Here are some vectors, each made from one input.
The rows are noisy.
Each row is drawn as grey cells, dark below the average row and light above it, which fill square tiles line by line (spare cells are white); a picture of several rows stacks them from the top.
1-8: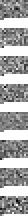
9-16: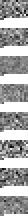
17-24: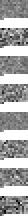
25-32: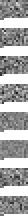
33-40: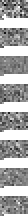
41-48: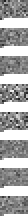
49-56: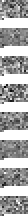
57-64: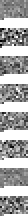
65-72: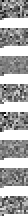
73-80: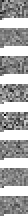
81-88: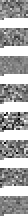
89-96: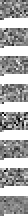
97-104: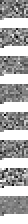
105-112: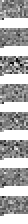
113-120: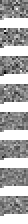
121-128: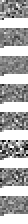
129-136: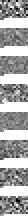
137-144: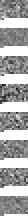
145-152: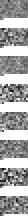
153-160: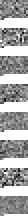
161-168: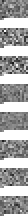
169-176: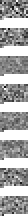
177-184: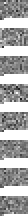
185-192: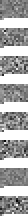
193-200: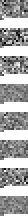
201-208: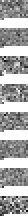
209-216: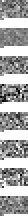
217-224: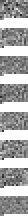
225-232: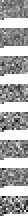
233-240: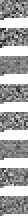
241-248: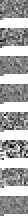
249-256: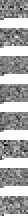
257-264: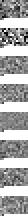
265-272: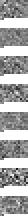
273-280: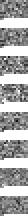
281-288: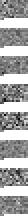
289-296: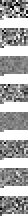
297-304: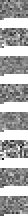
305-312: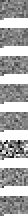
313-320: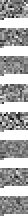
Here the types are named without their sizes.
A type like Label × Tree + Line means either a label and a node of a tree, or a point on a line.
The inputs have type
Bool × Bool × Bool × Bool × Bool + Tree.
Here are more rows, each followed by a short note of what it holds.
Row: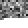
five true/false values
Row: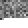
a node of a tree
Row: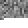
a node of a tree
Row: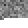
a node of a tree
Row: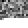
five true/false values
